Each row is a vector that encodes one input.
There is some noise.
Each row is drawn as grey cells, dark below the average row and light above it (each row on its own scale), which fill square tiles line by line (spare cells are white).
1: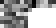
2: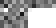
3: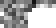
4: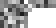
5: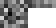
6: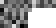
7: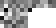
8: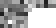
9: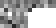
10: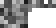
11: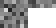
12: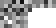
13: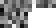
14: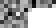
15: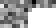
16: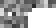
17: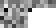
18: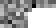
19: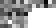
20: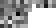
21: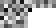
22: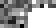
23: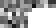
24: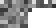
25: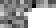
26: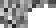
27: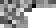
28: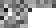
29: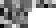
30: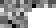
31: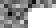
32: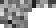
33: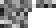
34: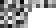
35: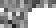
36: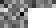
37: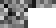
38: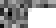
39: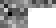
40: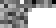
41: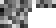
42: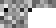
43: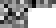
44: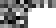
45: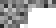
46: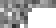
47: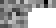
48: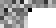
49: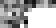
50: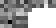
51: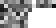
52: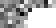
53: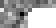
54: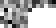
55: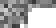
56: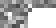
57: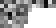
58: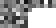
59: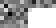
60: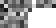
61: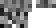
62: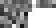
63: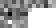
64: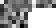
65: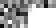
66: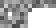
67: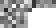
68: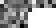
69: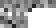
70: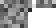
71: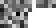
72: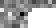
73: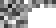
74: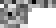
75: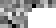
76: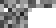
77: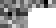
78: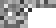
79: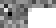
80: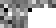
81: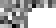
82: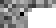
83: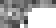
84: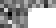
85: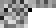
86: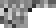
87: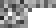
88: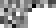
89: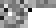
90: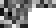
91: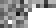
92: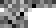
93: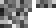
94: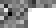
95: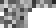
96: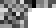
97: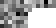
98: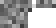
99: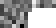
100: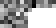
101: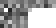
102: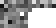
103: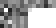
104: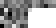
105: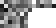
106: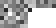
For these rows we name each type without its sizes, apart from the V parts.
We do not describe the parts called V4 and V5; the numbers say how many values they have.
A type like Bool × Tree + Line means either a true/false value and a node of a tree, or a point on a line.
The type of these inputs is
Bool × V4 × V5 + Line × Line.
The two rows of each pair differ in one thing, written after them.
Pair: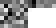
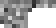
the value of V5
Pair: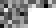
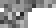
the value of V5
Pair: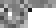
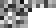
the value of V4
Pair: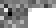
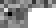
the value of V4
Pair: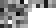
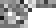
the value of V4
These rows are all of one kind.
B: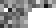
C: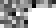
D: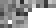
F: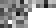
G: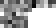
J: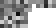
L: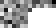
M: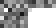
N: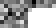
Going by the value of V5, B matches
F, G and M.
